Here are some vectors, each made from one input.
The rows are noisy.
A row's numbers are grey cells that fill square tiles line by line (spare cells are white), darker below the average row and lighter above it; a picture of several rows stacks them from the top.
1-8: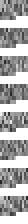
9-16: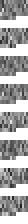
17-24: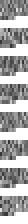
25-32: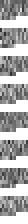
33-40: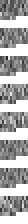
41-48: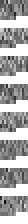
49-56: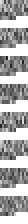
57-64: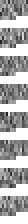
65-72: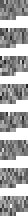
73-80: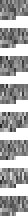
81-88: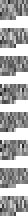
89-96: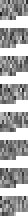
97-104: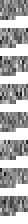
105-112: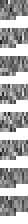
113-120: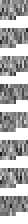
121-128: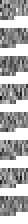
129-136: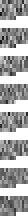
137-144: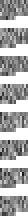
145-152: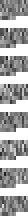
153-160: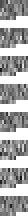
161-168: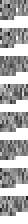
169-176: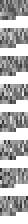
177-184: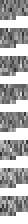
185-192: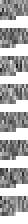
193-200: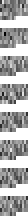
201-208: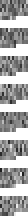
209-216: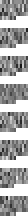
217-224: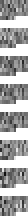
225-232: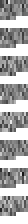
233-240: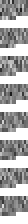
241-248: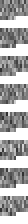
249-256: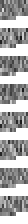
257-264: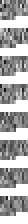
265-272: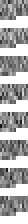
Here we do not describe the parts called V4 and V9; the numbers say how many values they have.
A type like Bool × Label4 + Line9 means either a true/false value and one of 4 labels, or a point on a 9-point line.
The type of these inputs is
Bool × Tree12 + V4 × V9.
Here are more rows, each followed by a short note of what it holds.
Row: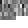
a node of a 12-node tree and a true/false value
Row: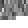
a node of a 12-node tree and a true/false value
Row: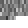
a node of a 12-node tree and a true/false value
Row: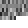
a value of V4 and a value of V9
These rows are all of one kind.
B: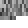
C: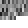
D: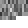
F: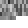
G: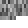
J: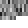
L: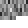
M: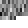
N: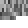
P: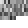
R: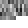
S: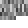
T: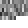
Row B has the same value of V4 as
C, G and M.
